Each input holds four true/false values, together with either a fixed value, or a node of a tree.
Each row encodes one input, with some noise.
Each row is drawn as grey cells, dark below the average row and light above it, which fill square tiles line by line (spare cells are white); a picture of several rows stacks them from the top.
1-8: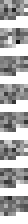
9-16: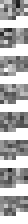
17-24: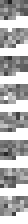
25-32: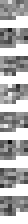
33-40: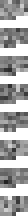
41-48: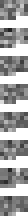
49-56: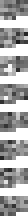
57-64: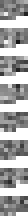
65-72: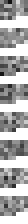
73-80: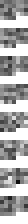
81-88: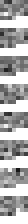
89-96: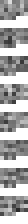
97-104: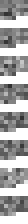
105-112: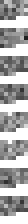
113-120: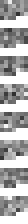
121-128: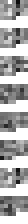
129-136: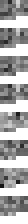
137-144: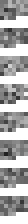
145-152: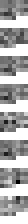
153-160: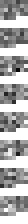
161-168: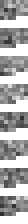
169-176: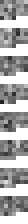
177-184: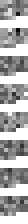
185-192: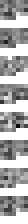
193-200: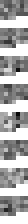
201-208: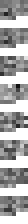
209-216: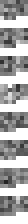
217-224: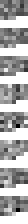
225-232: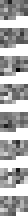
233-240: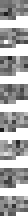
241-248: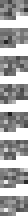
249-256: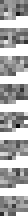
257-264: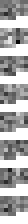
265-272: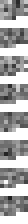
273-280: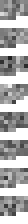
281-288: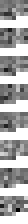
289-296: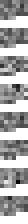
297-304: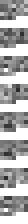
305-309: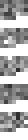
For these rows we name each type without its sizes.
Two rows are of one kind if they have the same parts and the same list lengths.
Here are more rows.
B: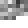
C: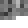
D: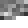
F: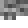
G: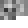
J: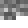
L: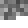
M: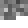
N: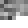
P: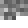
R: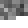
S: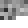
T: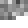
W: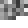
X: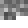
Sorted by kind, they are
B, D, G, N, S, T, W
C, F, J, L, M, P, R, X

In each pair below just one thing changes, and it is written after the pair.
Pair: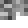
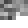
one of the four true/false values
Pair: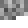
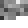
one of the four true/false values
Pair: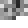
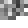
one of the four true/false values
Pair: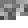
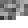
one of the four true/false values
